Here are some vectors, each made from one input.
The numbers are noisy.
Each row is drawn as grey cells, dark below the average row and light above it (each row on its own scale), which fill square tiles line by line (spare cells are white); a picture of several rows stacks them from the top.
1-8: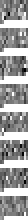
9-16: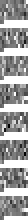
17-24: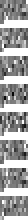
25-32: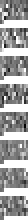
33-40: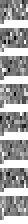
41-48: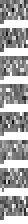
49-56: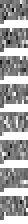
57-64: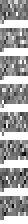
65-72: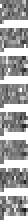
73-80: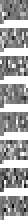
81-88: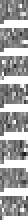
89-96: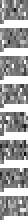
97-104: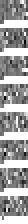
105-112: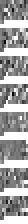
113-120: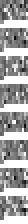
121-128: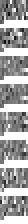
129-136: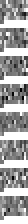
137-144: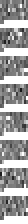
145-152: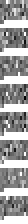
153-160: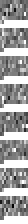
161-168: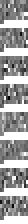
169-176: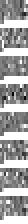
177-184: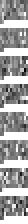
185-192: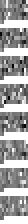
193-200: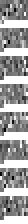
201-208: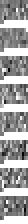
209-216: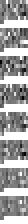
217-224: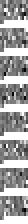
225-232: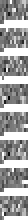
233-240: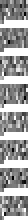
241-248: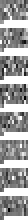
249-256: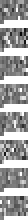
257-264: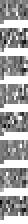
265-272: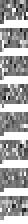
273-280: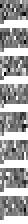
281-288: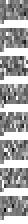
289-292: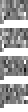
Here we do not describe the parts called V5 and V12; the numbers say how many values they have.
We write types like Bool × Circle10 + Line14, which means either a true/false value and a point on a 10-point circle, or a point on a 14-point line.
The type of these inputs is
(Bool × Bool × Bool + V12) × Tree14 + V5.
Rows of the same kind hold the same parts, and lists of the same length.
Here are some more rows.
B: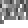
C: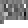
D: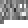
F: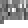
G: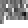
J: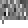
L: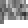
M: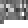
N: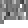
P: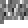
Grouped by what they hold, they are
B, C, D, F, G, M, N
J
L, P

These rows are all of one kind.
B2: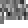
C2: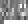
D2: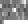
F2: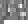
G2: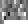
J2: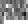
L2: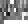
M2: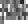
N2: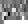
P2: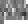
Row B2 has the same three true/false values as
F2, L2 and M2.
